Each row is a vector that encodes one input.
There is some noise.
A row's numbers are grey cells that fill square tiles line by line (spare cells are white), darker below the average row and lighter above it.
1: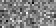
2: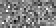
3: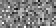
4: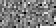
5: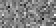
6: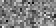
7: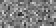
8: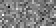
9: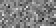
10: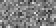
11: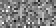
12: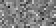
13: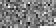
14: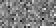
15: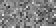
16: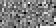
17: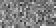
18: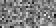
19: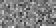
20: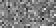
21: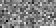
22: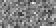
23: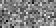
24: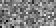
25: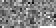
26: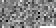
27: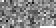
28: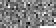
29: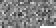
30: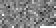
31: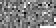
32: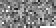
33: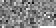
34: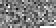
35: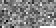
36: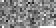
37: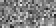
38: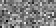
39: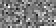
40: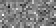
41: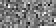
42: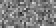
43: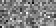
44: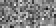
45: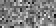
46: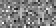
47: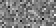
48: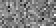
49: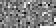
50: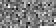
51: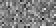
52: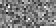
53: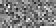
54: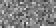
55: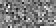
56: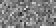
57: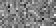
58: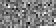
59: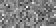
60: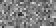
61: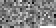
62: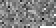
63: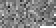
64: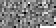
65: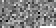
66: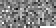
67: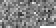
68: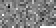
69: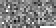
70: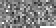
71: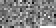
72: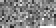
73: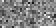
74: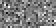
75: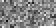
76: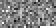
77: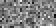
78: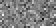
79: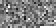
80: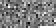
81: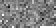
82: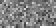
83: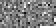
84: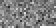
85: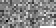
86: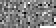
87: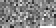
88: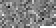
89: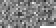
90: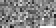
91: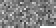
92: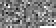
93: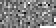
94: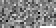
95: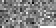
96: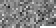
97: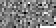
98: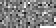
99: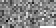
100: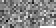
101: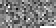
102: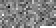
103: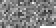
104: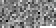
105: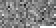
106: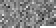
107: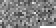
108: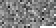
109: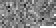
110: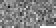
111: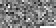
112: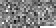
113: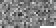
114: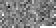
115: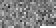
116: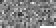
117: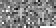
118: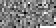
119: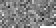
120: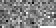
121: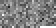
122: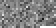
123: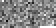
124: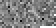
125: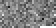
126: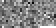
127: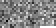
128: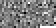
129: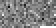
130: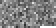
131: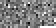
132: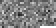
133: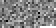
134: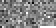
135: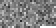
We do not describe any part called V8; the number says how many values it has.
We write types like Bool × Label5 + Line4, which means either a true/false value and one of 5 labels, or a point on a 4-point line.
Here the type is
Line7 + Line9 + V8.
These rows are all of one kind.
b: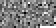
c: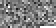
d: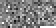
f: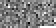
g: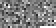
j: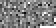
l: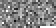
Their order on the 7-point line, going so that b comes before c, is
b, j, f, g, c, d, l.
